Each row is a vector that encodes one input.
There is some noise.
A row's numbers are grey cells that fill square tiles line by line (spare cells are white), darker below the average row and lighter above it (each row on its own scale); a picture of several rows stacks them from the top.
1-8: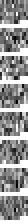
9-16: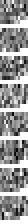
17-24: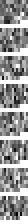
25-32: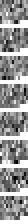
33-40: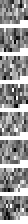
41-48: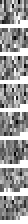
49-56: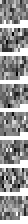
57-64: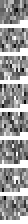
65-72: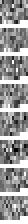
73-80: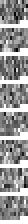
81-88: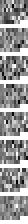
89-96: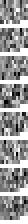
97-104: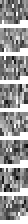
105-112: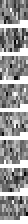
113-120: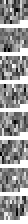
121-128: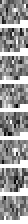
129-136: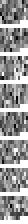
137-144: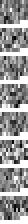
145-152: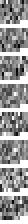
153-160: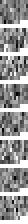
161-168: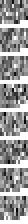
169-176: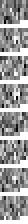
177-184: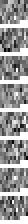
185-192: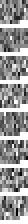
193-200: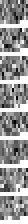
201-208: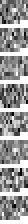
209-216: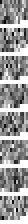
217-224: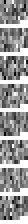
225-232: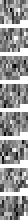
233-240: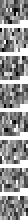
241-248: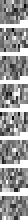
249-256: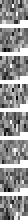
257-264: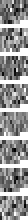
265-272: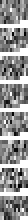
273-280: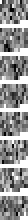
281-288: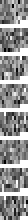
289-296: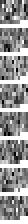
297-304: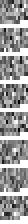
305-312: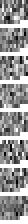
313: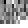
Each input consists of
a point on a 10-point line and a true/false value.
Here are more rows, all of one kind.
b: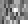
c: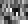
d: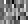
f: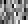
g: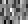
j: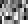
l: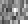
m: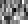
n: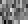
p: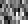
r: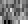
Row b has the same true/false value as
d and l.
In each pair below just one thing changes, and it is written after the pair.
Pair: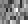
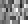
the place on the 10-point line
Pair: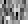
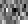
the true/false value
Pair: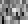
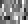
the true/false value
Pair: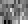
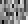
the place on the 10-point line
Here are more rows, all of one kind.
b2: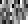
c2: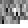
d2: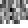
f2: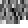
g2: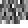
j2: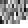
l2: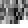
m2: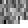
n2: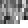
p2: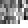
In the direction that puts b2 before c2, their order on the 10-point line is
j2, m2, l2, b2, c2, n2, f2, g2, p2, d2.
